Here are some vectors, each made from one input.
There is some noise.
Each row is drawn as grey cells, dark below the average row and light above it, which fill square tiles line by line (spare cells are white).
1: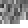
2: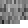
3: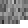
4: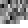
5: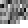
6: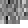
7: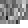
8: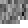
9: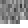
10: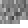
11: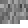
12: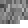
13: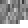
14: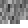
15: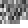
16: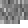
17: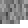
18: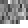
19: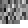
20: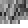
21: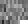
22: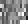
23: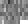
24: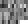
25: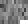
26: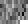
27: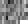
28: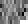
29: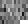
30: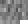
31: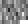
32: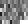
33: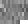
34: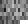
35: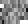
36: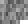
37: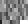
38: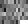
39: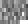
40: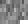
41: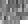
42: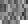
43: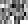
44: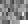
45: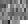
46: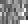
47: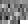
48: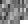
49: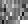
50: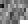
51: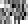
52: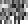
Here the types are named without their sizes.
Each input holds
a list of points on a line.
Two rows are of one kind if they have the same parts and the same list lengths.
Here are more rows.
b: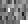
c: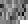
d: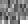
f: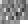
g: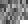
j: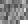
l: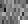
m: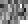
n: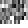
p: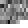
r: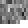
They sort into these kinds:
b, c, g, l, m, p, r
d, f, j
n

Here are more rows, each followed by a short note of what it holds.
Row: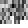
the empty list
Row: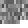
a list of two items
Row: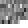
a list of one item
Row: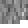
a list of two items
